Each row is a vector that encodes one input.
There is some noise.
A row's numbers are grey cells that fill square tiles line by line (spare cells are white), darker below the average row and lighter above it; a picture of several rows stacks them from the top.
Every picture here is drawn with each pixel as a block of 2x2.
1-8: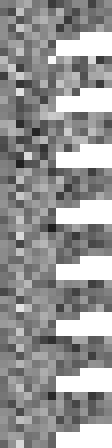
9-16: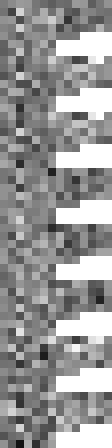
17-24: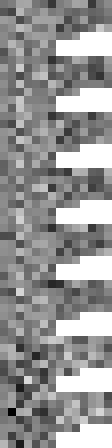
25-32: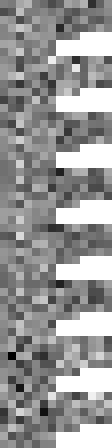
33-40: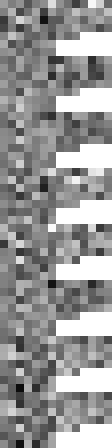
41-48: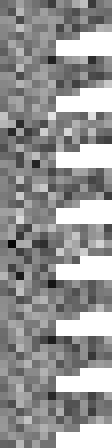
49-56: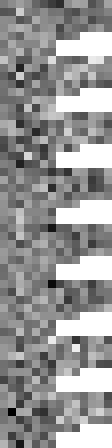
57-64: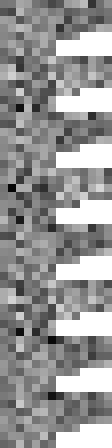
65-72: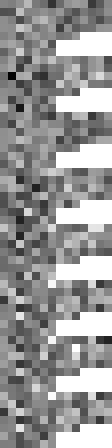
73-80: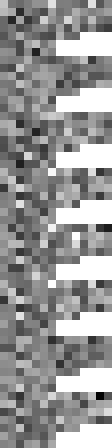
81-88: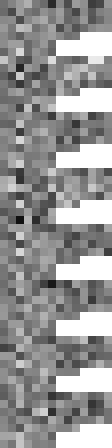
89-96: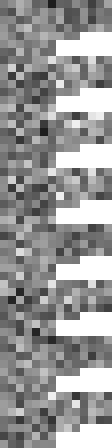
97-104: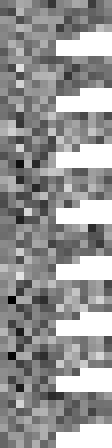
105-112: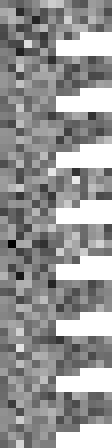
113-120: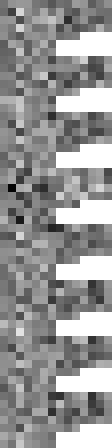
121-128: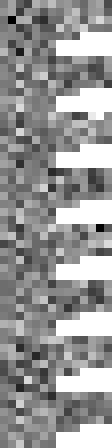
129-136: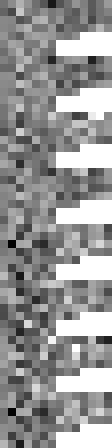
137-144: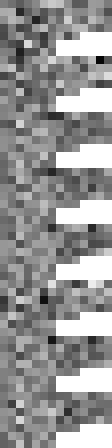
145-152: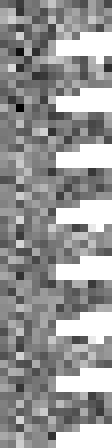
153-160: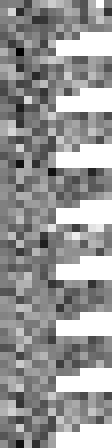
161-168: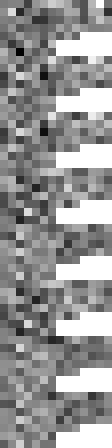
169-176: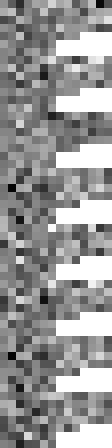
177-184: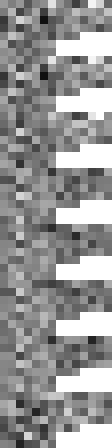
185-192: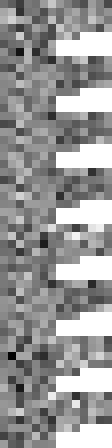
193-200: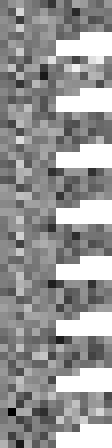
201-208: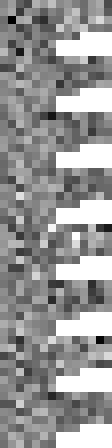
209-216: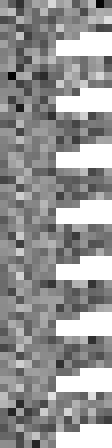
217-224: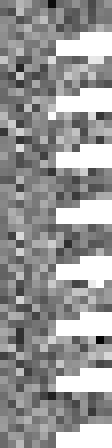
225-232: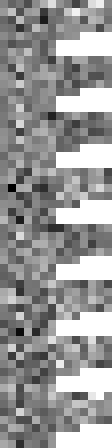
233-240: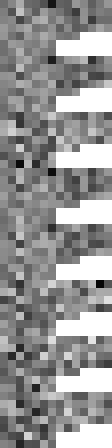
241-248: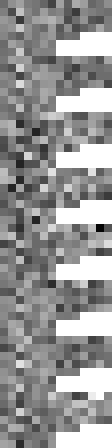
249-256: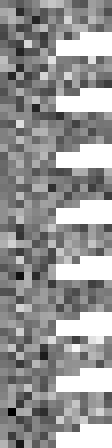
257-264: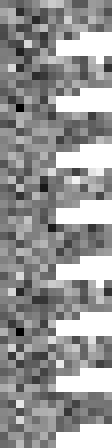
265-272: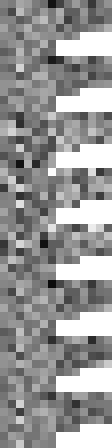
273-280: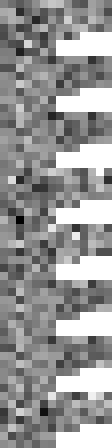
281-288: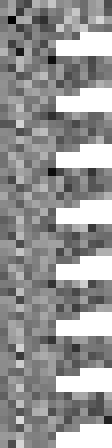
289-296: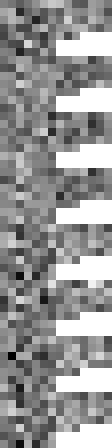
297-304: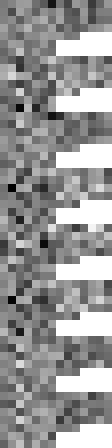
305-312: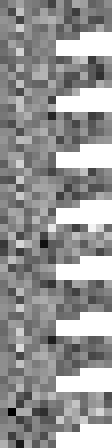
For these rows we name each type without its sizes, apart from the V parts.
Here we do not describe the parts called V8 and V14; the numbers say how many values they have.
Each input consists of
either a point on a circle, a true/false value and a value of V8, or a value of V14.
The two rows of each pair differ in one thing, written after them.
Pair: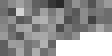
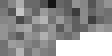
the value of V8
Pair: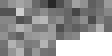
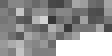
the true/false value
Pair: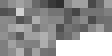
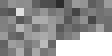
the value of V8
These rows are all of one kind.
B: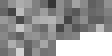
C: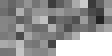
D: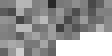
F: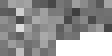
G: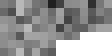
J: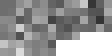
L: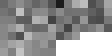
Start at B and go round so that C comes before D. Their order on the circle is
B, C, J, D, G, L, F.
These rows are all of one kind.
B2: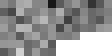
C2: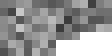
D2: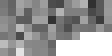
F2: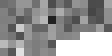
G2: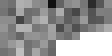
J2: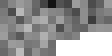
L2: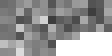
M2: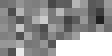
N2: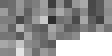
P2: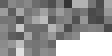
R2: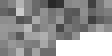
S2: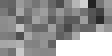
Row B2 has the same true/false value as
C2, G2, J2 and R2.
